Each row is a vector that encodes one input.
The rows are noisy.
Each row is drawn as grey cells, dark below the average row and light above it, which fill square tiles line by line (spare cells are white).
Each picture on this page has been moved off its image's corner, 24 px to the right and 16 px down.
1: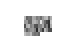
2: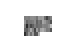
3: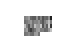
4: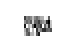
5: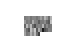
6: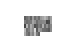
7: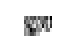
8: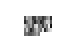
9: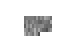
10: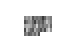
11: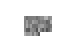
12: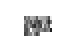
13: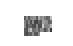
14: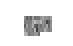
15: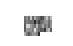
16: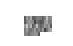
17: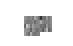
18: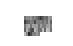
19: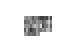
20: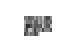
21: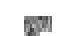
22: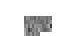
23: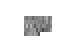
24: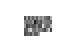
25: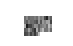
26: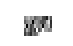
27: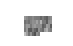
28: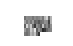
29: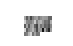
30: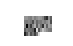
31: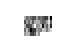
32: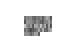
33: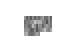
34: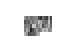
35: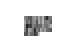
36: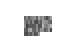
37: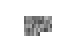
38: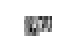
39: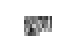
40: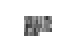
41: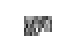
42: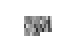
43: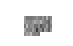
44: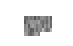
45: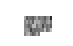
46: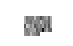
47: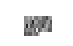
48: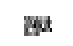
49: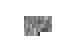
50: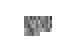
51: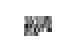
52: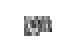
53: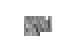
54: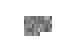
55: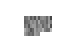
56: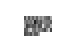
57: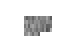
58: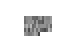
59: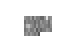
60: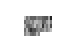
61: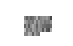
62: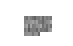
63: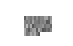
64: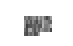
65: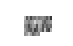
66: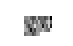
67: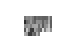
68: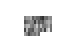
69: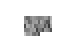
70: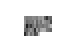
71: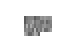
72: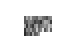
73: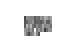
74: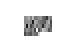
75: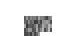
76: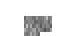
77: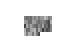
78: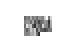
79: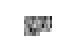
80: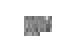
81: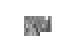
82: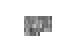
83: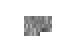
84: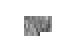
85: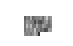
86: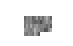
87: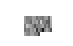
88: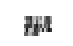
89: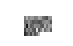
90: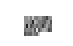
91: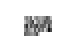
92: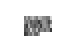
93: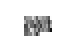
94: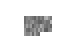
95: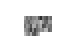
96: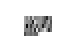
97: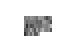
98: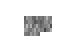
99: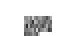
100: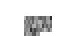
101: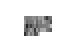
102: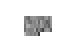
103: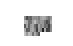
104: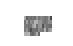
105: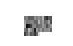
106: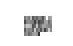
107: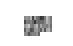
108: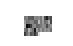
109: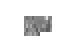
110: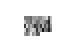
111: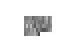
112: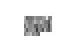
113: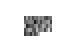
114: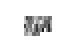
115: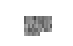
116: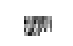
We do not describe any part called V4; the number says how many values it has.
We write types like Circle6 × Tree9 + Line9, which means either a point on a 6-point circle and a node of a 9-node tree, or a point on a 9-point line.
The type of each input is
Line5 × List2(V4) + Line6.
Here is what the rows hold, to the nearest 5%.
About 70% of them hold a point on a 5-point line, together with a list of up to two values of V4. The rest hold a point on a 6-point line.
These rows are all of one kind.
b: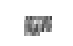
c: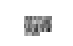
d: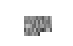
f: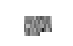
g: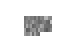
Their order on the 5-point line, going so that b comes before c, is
f, d, b, c, g.
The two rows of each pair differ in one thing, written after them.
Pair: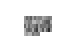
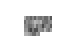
the place on the 5-point line
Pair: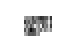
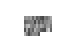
the value of V4 in item 1 of the list
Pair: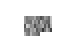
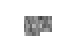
the value of V4 in item 1 of the list
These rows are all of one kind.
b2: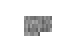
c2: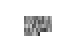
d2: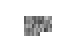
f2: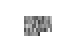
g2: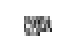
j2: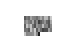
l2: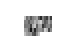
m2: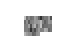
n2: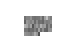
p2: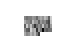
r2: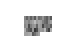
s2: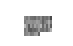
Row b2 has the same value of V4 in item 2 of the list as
l2 and m2.
